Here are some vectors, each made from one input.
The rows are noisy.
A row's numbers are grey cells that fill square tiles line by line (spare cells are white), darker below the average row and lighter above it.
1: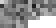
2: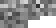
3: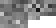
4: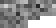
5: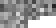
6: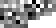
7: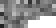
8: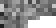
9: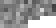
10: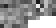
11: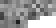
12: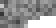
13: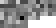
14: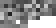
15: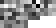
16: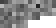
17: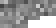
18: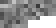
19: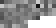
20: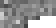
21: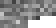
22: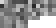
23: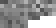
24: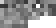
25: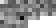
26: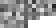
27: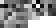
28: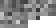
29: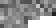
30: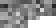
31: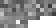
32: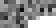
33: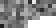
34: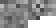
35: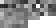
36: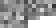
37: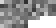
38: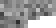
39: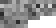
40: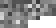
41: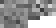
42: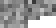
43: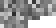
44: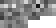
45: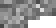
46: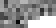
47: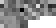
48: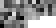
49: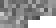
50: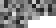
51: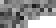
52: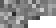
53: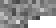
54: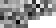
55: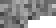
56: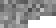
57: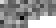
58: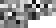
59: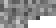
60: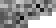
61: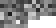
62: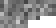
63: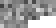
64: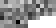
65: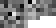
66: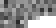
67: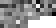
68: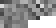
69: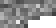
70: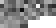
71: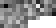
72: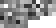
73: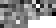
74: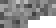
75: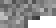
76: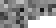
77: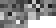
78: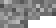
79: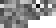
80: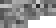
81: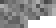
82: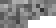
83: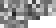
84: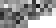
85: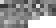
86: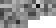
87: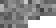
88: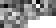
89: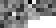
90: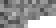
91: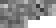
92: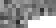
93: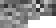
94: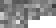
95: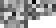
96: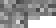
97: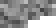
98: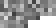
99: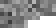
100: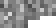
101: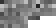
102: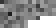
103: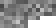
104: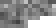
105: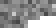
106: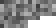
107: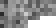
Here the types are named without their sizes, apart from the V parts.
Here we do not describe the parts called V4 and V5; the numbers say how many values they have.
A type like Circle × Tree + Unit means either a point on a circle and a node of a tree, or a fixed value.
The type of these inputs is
Bool × (Line × V5 + V4).
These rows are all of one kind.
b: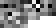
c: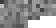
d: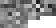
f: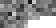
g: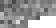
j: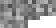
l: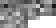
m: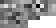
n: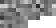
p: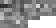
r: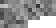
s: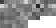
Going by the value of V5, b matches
d and r.
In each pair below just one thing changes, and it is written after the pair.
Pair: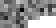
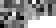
the value of V4
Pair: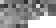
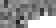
the true/false value
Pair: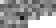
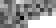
the true/false value
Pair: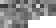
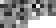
the value of V4
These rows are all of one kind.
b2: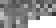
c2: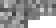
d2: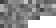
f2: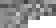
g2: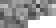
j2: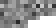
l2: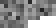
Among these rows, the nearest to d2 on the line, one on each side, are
b2 and l2.
